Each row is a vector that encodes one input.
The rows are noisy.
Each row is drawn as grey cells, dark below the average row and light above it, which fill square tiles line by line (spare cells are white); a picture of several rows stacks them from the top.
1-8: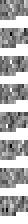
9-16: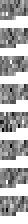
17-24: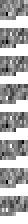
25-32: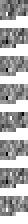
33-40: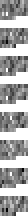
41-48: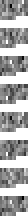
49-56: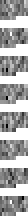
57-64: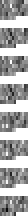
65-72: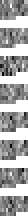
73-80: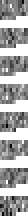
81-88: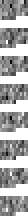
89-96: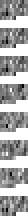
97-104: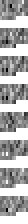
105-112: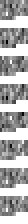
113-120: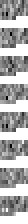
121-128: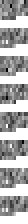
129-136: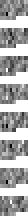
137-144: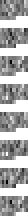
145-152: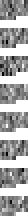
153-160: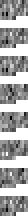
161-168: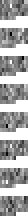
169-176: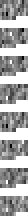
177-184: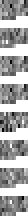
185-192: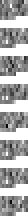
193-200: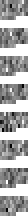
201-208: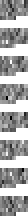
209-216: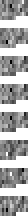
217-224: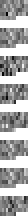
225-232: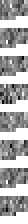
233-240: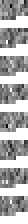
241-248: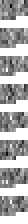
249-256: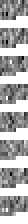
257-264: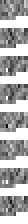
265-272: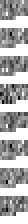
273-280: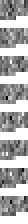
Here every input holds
either a point on a 6-point circle and a true/false value, or a fixed value.
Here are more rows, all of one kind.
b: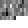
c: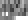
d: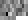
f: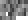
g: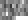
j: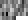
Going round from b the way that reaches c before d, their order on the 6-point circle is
b, f, c, g, d, j.
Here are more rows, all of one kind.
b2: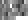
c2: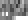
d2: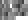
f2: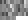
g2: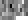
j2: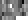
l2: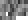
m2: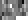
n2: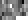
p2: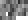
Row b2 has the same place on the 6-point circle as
c2 and d2.
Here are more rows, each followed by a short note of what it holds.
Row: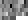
a point on a 6-point circle and a true/false value
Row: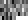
a fixed value
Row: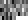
a fixed value
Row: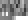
a point on a 6-point circle and a true/false value
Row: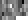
a point on a 6-point circle and a true/false value
